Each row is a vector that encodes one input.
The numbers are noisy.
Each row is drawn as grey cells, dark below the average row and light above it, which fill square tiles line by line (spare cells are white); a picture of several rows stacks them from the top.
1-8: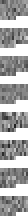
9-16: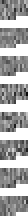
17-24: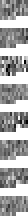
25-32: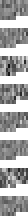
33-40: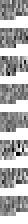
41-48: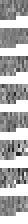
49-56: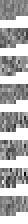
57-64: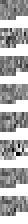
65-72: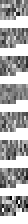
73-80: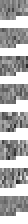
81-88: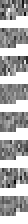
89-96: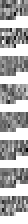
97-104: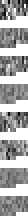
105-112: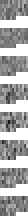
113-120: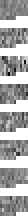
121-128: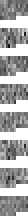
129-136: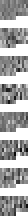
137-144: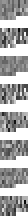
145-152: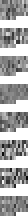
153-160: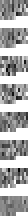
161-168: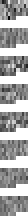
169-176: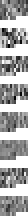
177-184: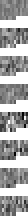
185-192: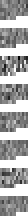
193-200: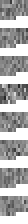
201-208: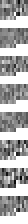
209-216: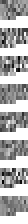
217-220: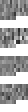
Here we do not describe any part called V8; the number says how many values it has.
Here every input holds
a point on a 5-point line and a true/false value, together with a list of up to two values of V8.
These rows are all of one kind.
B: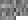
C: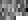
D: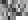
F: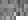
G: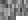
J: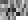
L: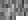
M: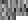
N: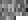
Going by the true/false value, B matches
F and L.
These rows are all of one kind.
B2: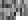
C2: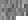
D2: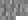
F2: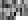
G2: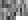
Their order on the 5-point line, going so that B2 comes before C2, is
G2, B2, C2, F2, D2.
